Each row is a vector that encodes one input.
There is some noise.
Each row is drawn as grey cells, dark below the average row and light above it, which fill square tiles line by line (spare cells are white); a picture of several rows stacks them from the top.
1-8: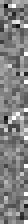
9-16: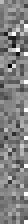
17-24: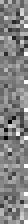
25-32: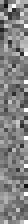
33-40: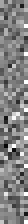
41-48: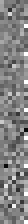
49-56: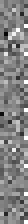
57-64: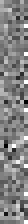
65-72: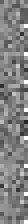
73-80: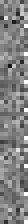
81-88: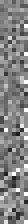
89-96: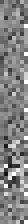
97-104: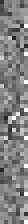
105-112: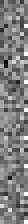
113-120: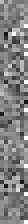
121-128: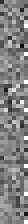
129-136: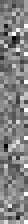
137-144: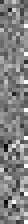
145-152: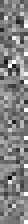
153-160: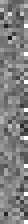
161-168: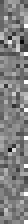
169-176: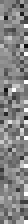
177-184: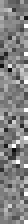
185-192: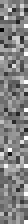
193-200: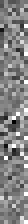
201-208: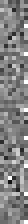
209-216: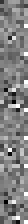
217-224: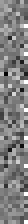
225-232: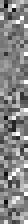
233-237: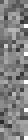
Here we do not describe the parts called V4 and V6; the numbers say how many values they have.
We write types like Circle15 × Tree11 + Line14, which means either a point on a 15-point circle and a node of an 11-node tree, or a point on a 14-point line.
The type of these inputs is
(Bool × Bool × Bool × Bool + V6) × V4 + Line8.
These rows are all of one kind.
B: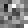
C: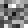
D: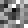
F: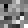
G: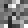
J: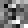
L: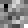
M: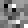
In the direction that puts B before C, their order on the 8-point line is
G, F, L, B, M, C, J, D.
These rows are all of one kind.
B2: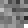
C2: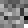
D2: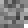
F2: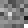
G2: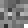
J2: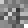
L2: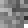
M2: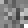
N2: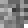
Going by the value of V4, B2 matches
L2 and N2.
